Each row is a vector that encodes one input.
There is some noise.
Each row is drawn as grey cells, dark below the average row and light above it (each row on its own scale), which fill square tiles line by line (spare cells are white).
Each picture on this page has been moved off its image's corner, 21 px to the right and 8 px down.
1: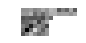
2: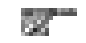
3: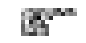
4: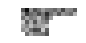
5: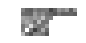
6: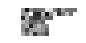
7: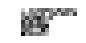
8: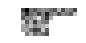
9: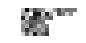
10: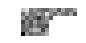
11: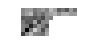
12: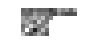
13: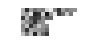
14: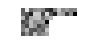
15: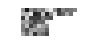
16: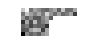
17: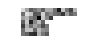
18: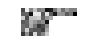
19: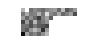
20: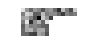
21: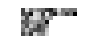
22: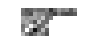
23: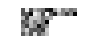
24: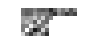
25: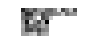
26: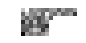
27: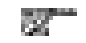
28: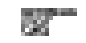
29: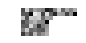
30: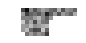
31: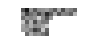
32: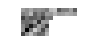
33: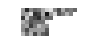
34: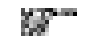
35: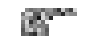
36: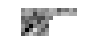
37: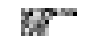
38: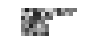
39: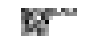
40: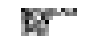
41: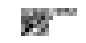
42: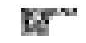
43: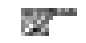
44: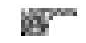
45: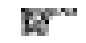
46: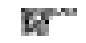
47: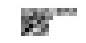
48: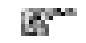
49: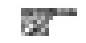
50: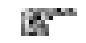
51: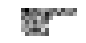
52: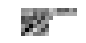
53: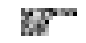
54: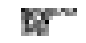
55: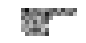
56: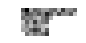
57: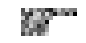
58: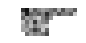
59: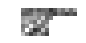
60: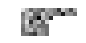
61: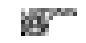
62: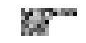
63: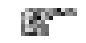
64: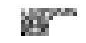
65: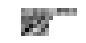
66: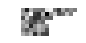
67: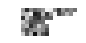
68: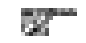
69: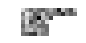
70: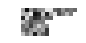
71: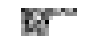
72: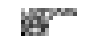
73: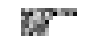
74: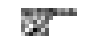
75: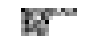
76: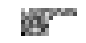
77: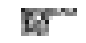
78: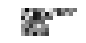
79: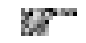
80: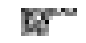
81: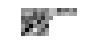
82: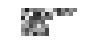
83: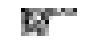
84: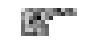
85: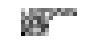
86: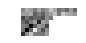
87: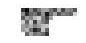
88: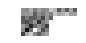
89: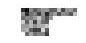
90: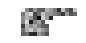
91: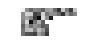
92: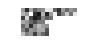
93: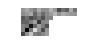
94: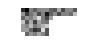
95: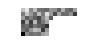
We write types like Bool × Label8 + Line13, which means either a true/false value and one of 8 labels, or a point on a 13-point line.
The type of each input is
Bool × Bool × Bool.
